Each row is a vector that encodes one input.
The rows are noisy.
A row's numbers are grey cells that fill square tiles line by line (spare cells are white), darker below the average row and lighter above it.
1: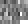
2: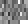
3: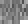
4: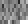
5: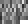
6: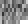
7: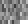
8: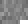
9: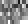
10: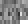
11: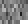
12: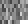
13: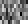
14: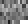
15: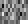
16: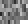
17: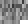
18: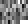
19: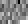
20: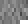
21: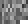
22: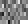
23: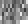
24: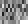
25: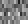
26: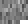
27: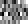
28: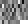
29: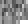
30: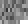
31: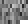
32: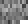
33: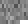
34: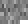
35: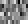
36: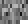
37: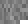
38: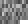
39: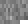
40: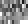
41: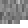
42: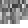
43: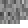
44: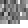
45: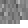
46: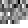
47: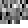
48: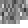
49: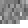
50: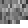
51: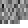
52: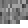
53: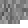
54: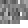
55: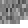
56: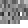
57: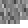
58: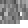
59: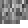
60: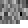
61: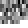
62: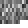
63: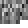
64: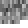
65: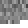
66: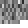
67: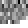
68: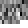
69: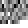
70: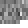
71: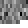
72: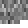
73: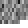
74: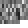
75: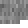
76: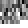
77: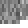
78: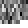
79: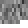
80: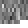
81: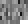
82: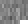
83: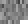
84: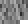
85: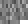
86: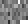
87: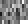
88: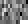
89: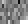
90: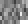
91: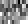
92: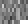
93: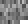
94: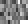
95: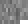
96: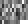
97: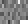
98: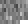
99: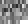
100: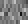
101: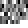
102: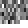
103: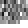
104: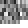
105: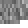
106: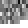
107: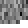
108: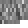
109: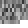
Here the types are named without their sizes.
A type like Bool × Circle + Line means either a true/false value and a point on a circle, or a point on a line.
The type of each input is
(Line + Tree) × Tree.
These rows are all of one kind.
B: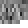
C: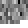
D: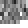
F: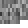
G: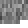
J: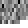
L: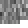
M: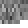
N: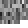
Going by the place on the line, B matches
D, F and L.
